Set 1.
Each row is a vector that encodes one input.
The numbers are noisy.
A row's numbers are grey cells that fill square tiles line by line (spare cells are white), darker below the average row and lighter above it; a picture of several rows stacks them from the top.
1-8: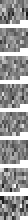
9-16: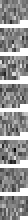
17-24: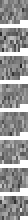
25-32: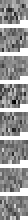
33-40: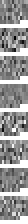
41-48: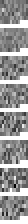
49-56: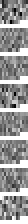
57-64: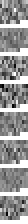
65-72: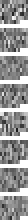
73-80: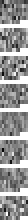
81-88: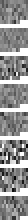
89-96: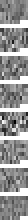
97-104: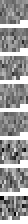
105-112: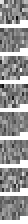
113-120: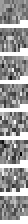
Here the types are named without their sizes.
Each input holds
a list of points on a line.
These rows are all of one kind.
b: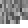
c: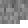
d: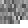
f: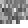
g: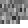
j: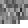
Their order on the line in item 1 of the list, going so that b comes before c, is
b, g, d, c, f, j.
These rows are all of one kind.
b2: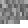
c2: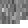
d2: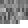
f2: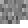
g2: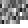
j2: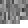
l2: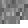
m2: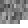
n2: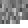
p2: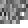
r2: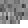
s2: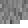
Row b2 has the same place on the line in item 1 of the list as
j2 and p2.
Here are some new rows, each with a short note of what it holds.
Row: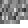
a list of one item
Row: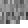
the empty list
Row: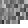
the empty list
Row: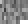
a list of two items
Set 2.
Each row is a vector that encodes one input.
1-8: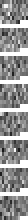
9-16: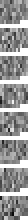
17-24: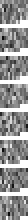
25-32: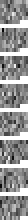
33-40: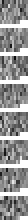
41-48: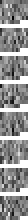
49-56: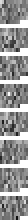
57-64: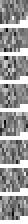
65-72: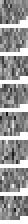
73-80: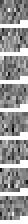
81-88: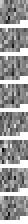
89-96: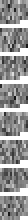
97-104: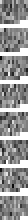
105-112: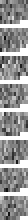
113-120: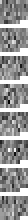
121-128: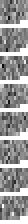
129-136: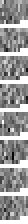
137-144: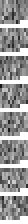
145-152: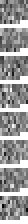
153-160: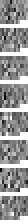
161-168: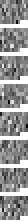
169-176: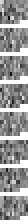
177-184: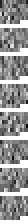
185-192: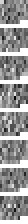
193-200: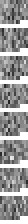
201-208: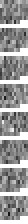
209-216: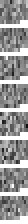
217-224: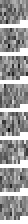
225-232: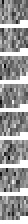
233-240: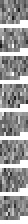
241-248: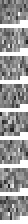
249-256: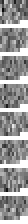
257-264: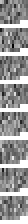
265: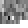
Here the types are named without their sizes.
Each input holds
a node of a tree, together with either a point on a circle, or a label.
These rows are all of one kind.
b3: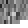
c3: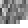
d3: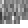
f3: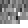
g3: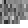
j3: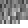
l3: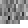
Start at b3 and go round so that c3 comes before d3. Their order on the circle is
b3, l3, c3, g3, d3, f3, j3.
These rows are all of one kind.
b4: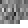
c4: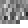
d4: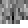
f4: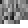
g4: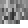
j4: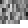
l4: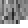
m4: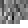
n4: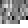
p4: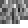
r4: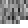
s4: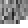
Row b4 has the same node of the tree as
l4 and s4.
